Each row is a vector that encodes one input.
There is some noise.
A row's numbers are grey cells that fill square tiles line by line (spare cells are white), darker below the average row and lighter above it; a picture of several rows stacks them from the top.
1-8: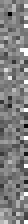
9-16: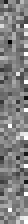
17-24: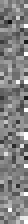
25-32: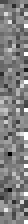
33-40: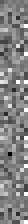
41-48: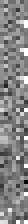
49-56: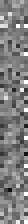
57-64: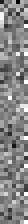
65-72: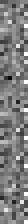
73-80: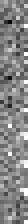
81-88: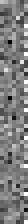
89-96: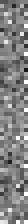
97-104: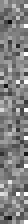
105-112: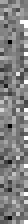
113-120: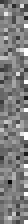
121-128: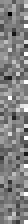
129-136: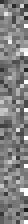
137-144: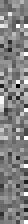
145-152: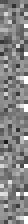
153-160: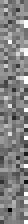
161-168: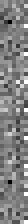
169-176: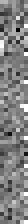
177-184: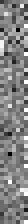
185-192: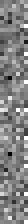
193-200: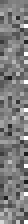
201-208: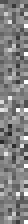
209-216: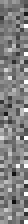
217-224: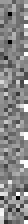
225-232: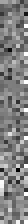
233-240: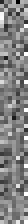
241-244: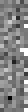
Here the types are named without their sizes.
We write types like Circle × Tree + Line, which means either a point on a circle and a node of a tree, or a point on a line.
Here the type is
Bool × Bool × Bool + Tree + Unit.
